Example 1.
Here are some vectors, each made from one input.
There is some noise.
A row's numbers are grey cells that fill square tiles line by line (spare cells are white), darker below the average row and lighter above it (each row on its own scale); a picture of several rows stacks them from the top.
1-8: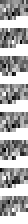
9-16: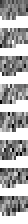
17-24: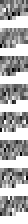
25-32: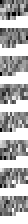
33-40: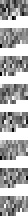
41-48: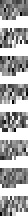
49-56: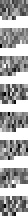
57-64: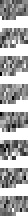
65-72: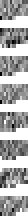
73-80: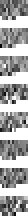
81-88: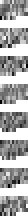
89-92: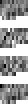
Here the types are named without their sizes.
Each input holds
three true/false values.
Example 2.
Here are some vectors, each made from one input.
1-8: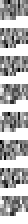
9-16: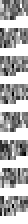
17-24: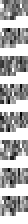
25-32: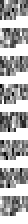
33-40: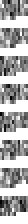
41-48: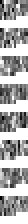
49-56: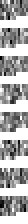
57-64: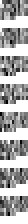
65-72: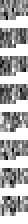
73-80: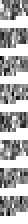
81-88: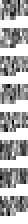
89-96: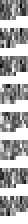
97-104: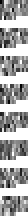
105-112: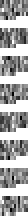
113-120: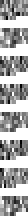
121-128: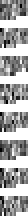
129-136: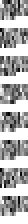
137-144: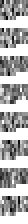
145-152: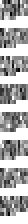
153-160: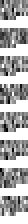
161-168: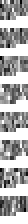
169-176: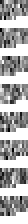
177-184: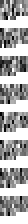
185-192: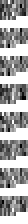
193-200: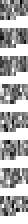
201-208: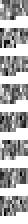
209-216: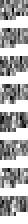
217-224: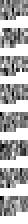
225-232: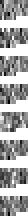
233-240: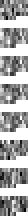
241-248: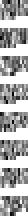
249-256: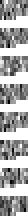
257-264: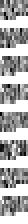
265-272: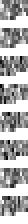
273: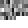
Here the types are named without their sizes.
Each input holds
a point on a line.
